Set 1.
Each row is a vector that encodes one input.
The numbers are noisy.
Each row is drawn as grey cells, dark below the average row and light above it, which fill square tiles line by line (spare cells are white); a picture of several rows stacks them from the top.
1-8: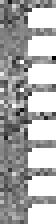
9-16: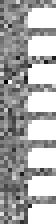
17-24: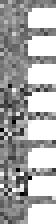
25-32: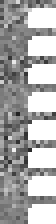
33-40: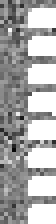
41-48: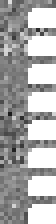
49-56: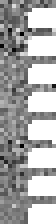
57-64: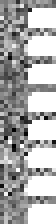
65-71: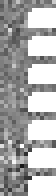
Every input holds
either a point on a 6-point line, or three true/false values.
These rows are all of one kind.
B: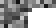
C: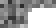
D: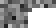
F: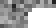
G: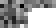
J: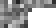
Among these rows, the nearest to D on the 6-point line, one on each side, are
F and G.
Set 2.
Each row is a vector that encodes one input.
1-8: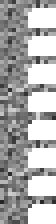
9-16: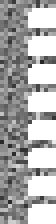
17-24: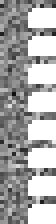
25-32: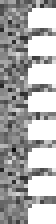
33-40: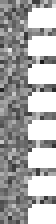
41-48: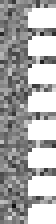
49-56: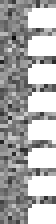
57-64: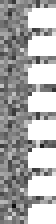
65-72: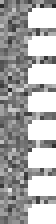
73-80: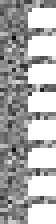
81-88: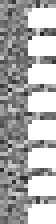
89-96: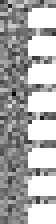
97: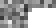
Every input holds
either one of 5 labels, or a point on a 6-point line.
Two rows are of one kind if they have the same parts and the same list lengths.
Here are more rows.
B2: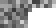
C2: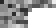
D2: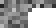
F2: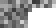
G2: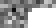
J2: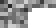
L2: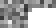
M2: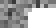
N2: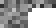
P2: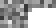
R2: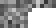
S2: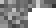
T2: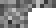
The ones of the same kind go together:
B2, C2, F2, G2, J2, L2, M2, P2
D2, N2, R2, S2, T2

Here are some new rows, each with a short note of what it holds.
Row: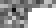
a point on a 6-point line
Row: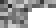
a point on a 6-point line
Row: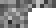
one of 5 labels
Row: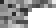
a point on a 6-point line
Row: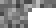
one of 5 labels
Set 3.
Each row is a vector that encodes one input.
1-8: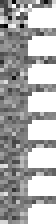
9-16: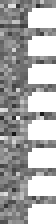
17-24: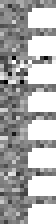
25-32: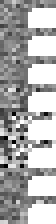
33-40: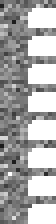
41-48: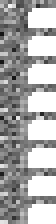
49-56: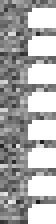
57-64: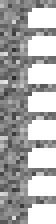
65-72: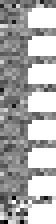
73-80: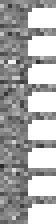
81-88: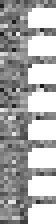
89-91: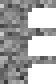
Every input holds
a list of up to two points on a 4-point line.
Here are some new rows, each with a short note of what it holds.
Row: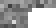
a list of two items
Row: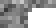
a list of two items
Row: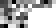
the empty list
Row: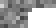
a list of two items
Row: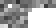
a list of one item
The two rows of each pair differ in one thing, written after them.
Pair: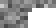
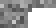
the place on the 4-point line in item 2 of the list
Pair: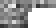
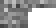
the place on the 4-point line in item 1 of the list
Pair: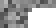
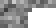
the place on the 4-point line in item 2 of the list
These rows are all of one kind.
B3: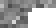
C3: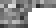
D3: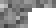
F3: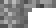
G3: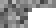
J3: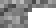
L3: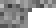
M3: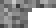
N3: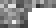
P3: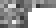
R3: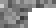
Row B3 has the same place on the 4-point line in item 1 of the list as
D3, L3 and R3.
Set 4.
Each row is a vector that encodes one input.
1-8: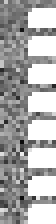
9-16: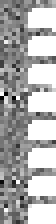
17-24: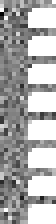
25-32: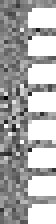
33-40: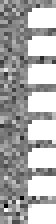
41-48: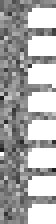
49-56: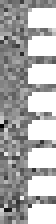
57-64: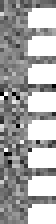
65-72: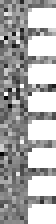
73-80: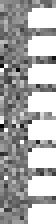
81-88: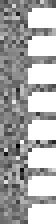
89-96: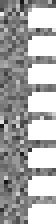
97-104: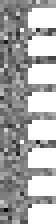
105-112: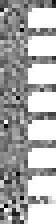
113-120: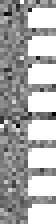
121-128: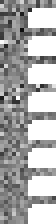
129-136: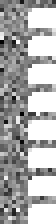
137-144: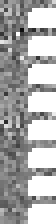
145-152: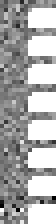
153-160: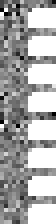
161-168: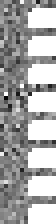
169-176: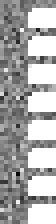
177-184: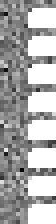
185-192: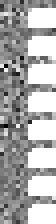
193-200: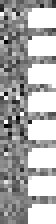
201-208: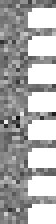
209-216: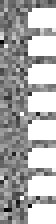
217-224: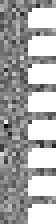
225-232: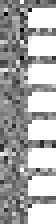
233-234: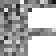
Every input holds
two labels (each one of 9).
